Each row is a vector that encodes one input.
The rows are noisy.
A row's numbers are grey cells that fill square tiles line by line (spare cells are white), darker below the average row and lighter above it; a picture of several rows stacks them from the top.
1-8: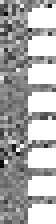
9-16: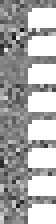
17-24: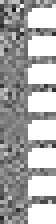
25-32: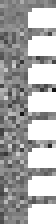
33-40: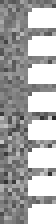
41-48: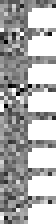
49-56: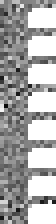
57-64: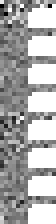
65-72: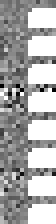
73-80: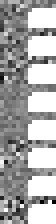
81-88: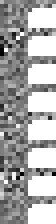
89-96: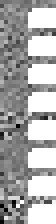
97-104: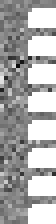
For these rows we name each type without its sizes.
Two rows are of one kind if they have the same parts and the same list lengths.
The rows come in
2 kinds.
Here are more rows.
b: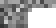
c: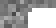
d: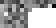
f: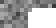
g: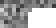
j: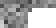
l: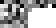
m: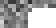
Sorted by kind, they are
b, c, d, f, l, m
g, j

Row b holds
a node of a tree and three true/false values.
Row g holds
a point on a circle and a node of a tree.
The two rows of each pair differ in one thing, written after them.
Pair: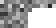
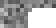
the place on the circle
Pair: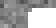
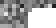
the place on the circle
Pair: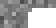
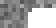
the node of the tree
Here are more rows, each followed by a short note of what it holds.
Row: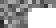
a node of a tree and three true/false values
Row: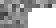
a point on a circle and a node of a tree
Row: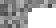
a node of a tree and three true/false values
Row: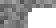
a point on a circle and a node of a tree
